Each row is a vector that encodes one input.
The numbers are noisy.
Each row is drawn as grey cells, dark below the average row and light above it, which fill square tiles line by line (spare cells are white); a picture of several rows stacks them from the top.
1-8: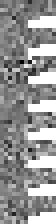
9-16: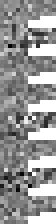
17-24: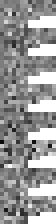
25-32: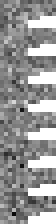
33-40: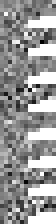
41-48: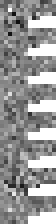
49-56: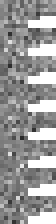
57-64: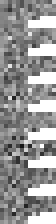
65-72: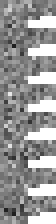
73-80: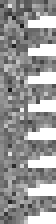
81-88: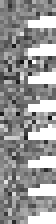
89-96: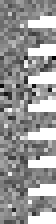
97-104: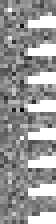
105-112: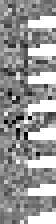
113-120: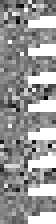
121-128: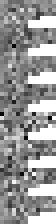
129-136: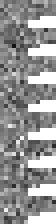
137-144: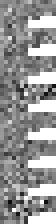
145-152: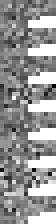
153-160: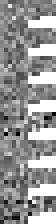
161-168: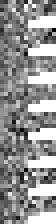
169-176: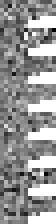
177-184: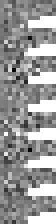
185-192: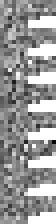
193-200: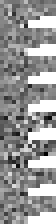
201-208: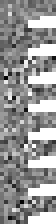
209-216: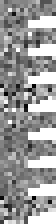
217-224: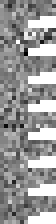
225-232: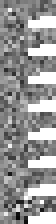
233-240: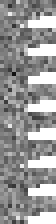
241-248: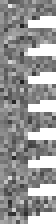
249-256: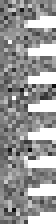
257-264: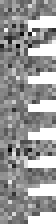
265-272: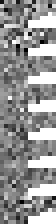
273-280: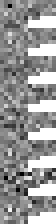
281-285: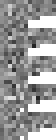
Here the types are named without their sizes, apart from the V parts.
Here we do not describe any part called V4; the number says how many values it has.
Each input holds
either a point on each of two circles, or a fixed value, or four true/false values and two values of V4.
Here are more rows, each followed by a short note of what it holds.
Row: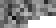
four true/false values and two values of V4
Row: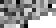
a fixed value
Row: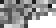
a fixed value
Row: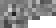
four true/false values and two values of V4
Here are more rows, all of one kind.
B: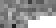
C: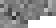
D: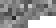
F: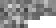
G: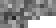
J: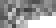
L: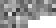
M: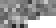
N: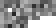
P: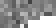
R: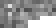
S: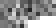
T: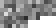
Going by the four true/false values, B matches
D, M and P.
